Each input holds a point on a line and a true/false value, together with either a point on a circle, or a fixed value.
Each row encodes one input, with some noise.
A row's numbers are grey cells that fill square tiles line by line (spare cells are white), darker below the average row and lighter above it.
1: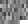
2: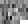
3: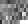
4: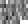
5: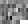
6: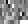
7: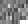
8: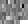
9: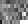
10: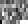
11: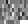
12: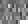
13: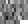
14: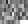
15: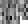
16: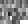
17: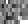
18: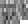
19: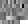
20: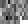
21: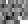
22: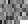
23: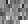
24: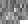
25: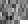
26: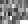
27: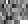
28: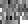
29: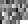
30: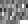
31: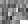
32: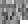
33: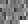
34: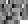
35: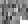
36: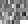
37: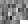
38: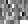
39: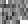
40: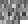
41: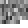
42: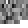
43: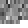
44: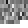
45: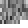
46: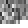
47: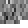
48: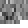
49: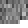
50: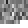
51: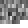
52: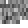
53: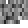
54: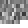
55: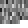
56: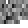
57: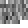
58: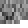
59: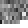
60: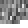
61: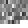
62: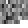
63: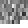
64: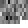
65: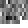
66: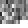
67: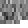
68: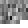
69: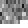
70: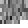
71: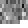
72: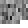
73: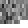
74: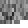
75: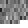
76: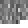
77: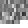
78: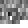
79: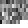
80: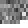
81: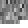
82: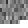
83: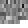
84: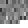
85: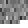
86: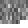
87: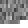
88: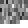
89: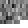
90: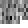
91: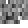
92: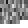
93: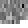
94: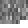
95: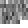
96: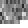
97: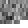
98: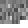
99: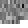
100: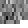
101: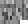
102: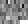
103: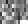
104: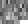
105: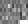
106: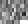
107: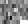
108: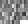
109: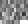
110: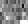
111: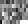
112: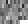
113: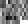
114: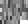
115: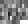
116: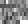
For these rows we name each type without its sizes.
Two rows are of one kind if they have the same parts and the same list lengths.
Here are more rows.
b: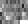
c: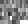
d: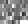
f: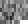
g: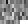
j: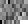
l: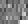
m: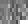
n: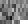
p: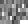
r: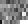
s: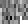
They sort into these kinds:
b, j, r
c, d, f, g, l, m, n, p, s

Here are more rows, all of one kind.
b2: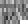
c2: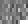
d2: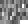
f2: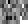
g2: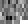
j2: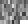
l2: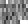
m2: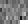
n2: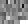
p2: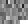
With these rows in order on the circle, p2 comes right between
g2 and n2.
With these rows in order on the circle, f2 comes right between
d2 and m2.
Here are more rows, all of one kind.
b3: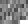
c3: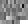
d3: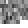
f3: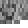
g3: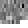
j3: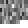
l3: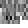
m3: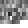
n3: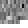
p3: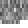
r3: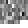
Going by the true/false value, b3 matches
f3, j3 and m3.
